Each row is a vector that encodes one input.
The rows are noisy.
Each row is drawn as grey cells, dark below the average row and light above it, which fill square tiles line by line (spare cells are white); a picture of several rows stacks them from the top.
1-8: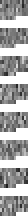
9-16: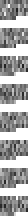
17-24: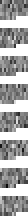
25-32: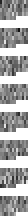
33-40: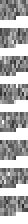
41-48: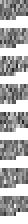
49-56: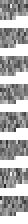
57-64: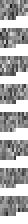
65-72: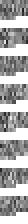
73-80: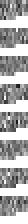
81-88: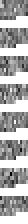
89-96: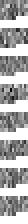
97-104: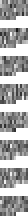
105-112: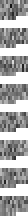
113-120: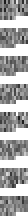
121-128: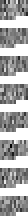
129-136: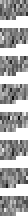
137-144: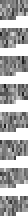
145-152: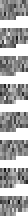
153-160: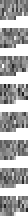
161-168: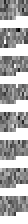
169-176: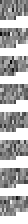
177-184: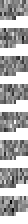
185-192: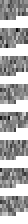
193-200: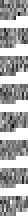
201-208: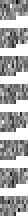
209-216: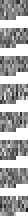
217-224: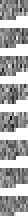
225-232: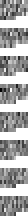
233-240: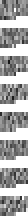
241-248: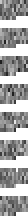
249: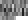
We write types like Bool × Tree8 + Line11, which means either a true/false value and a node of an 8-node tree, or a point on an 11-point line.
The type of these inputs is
(Circle11 + Unit) × Tree20.
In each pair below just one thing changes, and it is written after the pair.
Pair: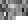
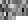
the place on the 11-point circle
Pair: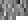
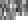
the node of the tree
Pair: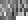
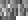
the node of the tree
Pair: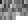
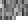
the node of the tree
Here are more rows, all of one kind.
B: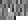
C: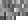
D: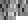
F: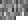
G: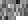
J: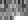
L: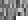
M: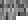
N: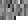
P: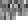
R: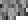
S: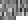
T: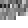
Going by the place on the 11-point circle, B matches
D and M.
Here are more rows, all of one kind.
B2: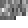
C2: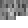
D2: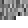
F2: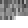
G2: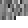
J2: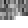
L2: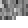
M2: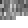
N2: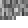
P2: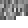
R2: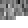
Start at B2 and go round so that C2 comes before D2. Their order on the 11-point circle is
B2, C2, D2, P2, R2, M2, L2, J2, F2, N2, G2.
